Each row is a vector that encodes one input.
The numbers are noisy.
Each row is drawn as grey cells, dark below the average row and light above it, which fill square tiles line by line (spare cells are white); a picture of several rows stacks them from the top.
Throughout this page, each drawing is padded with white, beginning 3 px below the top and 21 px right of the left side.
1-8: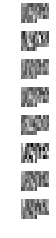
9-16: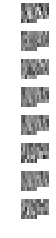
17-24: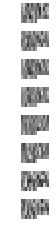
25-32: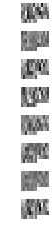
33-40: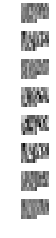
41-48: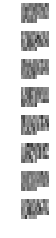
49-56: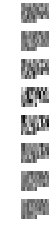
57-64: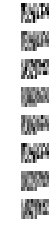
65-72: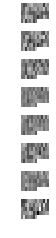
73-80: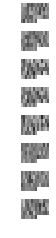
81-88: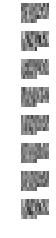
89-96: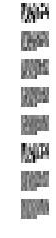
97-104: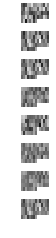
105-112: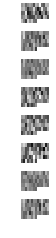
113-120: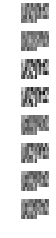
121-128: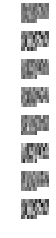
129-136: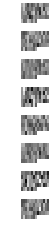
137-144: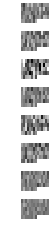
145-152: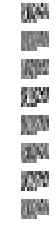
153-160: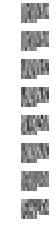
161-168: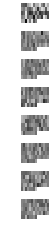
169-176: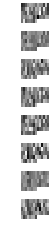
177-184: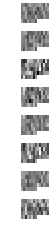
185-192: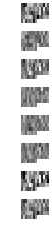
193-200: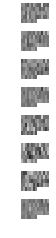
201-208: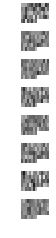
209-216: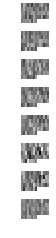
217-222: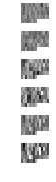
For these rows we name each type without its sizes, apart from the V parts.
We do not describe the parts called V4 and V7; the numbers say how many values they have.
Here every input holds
either a true/false value, a value of V4 and a value of V7, or a list of points on a line.
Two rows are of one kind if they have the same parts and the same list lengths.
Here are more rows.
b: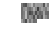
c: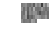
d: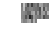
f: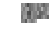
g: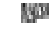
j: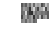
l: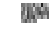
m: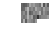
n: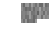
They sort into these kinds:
b
c, g, l, n
d, f, m
j

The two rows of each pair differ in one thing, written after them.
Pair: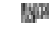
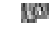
the value of V4
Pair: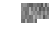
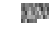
the value of V4
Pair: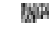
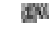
the value of V7
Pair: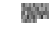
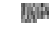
the true/false value
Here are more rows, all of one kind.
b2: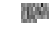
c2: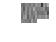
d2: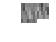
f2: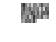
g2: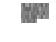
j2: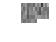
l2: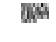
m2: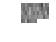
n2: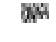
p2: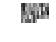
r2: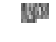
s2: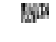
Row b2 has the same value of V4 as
g2, n2 and s2.
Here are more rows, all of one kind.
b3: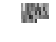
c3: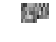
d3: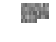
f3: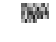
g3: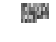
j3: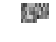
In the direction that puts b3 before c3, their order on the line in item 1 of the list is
b3, f3, c3, j3, d3, g3.
